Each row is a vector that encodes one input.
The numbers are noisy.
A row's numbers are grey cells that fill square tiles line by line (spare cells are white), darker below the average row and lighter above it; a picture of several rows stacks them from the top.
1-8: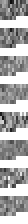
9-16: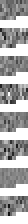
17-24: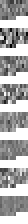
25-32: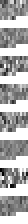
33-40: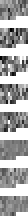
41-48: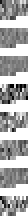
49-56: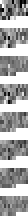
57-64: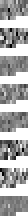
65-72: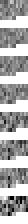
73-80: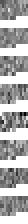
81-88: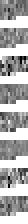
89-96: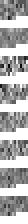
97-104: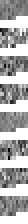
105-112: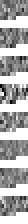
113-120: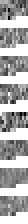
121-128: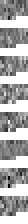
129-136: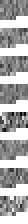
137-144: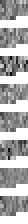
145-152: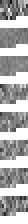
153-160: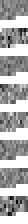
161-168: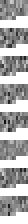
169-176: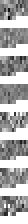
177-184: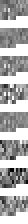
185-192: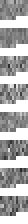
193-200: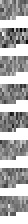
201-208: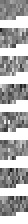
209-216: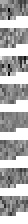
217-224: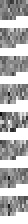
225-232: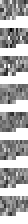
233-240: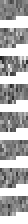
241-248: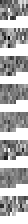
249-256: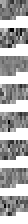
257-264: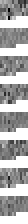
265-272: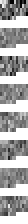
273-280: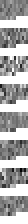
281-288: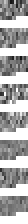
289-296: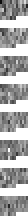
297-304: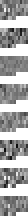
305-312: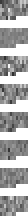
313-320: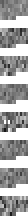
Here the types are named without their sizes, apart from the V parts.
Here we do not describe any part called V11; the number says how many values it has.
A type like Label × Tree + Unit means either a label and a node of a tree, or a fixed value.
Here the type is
(Bool × Circle + Unit) × Line × V11.
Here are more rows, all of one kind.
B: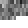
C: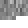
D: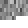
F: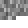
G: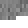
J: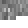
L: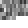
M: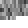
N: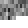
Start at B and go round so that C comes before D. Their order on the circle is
B, J, C, L, D, M, N, F, G.
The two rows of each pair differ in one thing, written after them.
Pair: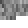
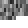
the place on the line
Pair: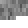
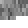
the value of V11
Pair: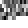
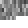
the value of V11
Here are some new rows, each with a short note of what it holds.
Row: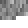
a point on a circle, a point on a line, a true/false value and a value of V11
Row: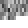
a point on a circle, a point on a line, a true/false value and a value of V11
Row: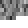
a point on a line and a value of V11
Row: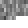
a point on a circle, a point on a line, a true/false value and a value of V11
